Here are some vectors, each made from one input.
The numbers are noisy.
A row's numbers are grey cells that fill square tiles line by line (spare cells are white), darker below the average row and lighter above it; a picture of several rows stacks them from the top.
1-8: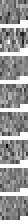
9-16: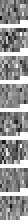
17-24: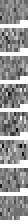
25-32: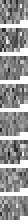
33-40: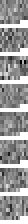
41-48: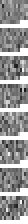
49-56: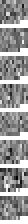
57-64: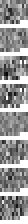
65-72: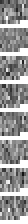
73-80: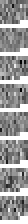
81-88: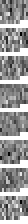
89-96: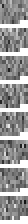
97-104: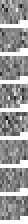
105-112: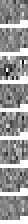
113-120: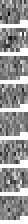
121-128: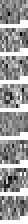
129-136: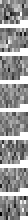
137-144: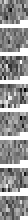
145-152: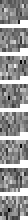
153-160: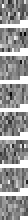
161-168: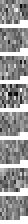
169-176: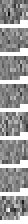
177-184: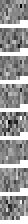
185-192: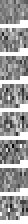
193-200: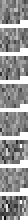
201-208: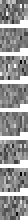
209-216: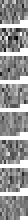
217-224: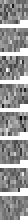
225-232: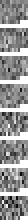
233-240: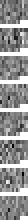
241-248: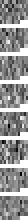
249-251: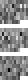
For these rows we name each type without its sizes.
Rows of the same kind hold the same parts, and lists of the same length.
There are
5 kinds of row.
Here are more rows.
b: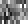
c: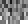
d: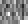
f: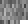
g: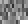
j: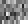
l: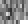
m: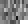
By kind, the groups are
b, l
c, g
d, j
f
m

